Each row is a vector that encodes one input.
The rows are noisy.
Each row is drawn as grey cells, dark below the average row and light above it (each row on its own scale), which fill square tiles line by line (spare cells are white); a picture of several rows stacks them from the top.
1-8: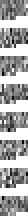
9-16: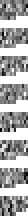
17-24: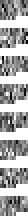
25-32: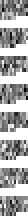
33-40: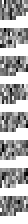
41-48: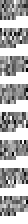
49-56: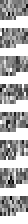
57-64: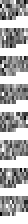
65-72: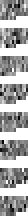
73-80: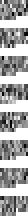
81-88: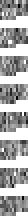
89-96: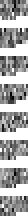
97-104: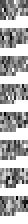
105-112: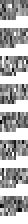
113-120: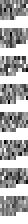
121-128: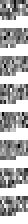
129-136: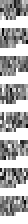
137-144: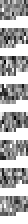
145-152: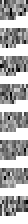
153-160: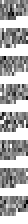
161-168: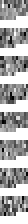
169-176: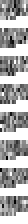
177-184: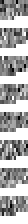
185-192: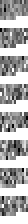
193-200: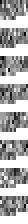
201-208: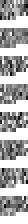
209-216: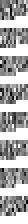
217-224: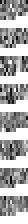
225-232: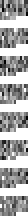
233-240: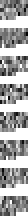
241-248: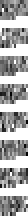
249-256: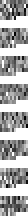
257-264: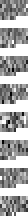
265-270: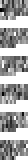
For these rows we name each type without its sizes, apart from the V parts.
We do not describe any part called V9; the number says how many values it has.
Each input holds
a list of items, each a true/false value and a value of V9.
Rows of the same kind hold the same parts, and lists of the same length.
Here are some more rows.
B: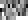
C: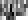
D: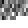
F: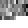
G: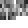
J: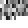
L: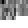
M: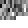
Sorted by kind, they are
B, F, J, M
C
D, L
G

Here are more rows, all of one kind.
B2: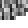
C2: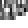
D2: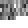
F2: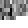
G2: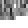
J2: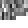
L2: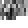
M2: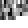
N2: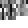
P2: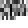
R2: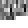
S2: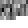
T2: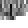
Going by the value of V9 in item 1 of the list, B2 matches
C2, J2, P2 and R2.
